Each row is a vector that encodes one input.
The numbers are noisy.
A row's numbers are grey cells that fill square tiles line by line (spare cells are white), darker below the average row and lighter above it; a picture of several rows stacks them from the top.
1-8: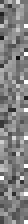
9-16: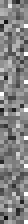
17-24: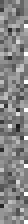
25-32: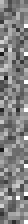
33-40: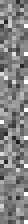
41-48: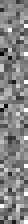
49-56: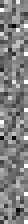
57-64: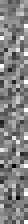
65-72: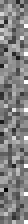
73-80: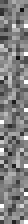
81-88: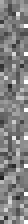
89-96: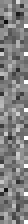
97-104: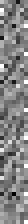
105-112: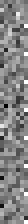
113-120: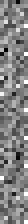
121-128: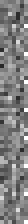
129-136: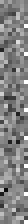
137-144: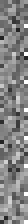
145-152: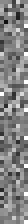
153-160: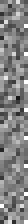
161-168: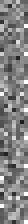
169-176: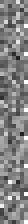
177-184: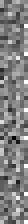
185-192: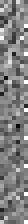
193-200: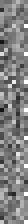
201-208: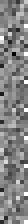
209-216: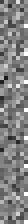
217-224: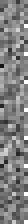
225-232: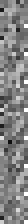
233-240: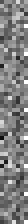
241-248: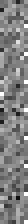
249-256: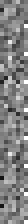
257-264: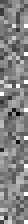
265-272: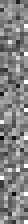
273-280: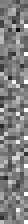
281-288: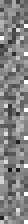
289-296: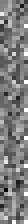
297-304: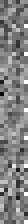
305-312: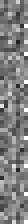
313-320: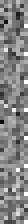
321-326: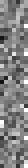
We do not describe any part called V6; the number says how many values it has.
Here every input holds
a true/false value, together with either a point on an 8-point circle, or a value of V6.
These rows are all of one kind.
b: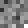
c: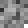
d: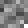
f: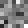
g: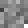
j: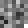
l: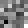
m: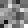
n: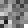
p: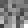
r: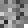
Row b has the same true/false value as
c, d and g.
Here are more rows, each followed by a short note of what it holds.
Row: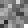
a true/false value and a value of V6
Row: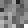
a true/false value and a value of V6
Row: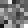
a true/false value and a value of V6
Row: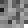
a true/false value and a value of V6
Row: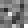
a true/false value and a value of V6
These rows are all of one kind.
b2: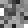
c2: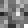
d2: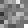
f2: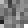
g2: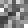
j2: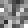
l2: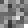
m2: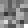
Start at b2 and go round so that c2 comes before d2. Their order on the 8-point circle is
b2, m2, c2, l2, d2, g2, f2, j2.
